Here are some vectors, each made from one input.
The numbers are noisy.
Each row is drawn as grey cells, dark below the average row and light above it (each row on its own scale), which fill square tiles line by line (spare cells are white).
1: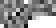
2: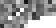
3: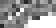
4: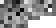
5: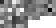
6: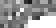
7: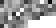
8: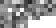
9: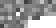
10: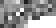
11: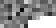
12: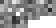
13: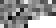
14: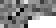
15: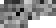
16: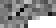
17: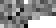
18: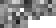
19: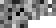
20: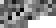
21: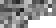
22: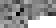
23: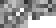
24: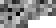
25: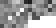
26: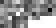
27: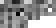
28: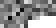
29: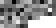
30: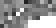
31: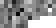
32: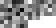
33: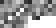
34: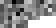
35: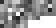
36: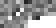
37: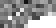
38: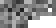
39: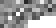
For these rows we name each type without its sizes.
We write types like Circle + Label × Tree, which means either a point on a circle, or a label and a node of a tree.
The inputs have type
Bool × Line.
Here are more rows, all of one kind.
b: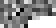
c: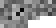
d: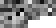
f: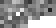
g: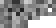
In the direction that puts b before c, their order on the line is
b, f, c, d, g.
